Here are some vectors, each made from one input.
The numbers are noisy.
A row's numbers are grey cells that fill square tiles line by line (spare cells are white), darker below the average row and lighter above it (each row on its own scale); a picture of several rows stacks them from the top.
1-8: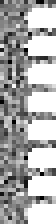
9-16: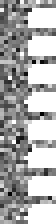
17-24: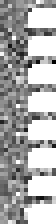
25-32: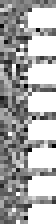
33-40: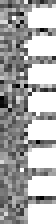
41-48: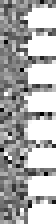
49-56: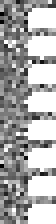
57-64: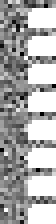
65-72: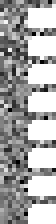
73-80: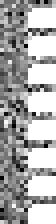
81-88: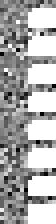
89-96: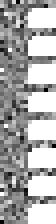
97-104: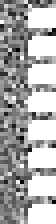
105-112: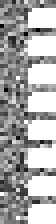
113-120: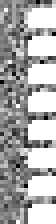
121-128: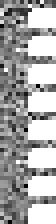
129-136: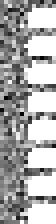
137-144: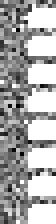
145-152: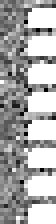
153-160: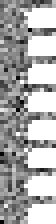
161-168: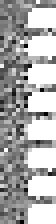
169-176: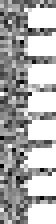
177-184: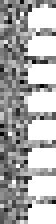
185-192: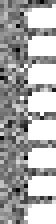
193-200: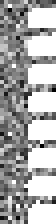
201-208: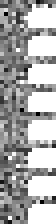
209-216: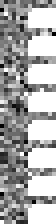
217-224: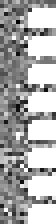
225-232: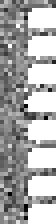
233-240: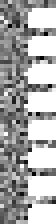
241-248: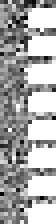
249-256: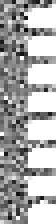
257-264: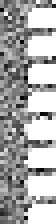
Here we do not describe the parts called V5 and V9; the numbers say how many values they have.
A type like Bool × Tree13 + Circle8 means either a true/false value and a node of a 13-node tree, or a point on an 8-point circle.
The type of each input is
Bool × Bool × Bool + Line6 + Line10 + V5 × V5 × V9.
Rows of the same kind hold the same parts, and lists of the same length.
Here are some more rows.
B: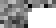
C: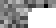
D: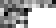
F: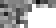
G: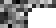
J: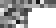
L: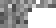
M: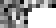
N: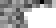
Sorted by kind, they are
B, C, G
D, F, J, N
L
M

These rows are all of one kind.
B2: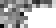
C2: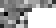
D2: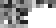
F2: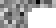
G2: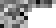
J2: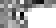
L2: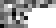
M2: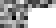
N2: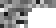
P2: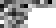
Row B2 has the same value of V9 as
G2, L2 and P2.
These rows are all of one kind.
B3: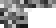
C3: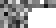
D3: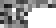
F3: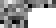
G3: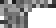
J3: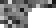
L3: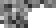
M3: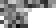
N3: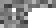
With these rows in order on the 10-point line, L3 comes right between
F3 and J3.
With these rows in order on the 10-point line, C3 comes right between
F3 and M3.
